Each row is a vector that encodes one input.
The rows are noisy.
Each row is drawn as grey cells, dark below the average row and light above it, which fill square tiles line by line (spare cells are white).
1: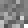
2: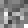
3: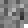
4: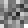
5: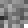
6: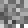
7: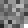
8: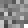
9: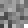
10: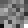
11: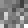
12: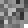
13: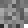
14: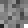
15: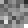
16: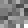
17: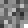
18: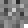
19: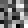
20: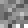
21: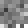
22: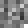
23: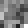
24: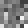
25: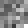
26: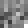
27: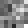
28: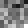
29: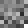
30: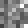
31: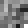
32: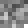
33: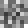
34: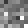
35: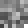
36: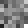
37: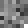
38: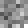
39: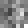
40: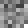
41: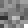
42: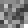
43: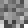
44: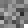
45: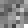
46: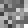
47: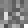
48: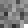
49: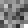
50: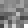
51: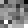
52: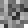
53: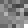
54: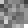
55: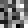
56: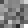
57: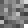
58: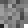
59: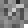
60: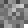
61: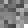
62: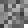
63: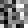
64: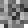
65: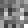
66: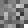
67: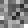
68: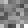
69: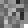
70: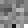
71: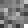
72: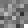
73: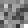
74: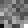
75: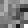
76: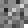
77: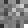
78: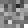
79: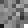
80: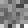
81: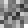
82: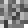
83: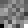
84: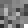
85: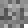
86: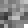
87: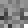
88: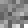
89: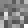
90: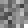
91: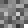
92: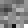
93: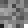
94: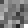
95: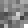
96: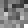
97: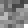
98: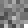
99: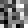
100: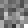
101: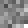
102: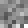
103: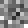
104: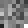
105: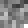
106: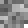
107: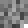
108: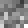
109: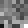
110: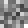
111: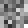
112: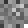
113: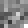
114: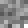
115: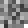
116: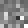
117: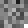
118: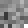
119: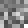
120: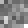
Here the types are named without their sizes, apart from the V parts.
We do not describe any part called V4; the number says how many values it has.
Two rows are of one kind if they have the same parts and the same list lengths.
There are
4 kinds of row.
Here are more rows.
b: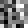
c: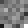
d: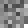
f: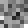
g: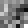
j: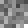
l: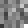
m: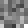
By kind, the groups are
b
c, m
d, j, l
f, g

